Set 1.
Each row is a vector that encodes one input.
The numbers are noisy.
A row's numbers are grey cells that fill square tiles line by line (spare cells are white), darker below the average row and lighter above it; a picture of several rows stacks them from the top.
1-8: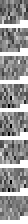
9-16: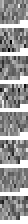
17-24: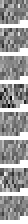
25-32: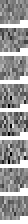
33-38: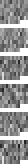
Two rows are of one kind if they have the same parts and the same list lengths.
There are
2 kinds of row.
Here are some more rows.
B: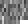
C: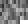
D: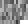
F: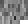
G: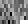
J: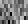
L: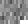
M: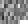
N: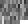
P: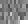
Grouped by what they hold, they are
B, C, D, F, L, M, N, P
G, J

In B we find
a node of a 7-node tree.
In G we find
a fixed value.
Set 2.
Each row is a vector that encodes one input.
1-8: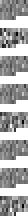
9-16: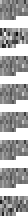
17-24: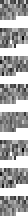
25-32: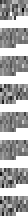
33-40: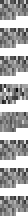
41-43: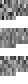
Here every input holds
a point on a 5-point circle.
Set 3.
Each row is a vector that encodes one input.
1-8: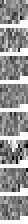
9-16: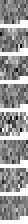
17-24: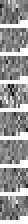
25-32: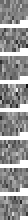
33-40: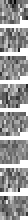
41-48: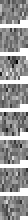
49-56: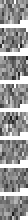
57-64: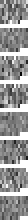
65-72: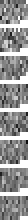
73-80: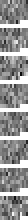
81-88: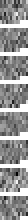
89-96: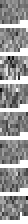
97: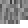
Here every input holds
a point on a 15-point line.
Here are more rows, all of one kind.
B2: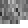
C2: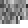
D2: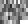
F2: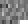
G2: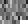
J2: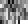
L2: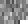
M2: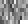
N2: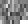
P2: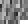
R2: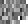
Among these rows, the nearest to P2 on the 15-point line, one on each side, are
B2 and N2.
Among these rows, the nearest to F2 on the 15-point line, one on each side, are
B2 and C2.
